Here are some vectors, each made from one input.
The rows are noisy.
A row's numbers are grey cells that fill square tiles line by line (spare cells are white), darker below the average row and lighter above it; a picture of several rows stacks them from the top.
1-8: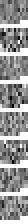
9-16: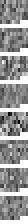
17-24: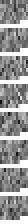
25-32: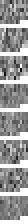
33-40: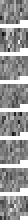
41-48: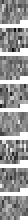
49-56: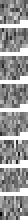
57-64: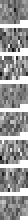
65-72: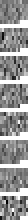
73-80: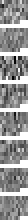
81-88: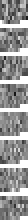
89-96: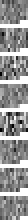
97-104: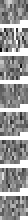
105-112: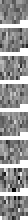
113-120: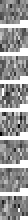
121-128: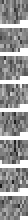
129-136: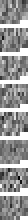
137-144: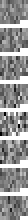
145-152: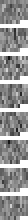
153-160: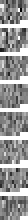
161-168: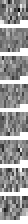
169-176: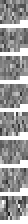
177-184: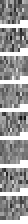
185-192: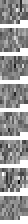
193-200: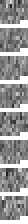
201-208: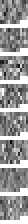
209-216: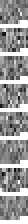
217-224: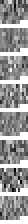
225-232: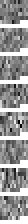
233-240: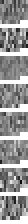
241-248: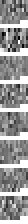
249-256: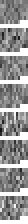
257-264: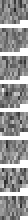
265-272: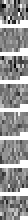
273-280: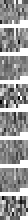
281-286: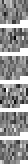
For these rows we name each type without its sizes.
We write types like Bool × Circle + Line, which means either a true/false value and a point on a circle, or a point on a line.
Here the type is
(Bool × Bool × Bool + Unit) × (Circle + Line).
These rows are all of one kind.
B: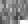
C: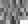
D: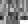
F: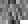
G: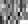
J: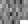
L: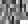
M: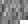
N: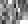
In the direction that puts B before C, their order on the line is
F, D, M, L, N, B, G, C, J.
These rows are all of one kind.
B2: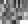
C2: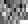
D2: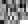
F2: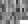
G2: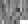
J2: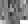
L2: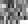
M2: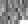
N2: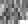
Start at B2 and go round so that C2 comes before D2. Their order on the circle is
B2, C2, F2, J2, D2, L2, M2, N2, G2.
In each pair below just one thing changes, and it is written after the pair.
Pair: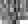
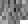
the place on the circle
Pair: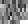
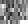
one of the three true/false values
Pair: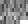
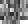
one of the three true/false values
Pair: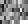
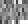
the place on the circle
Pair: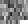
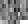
one of the three true/false values
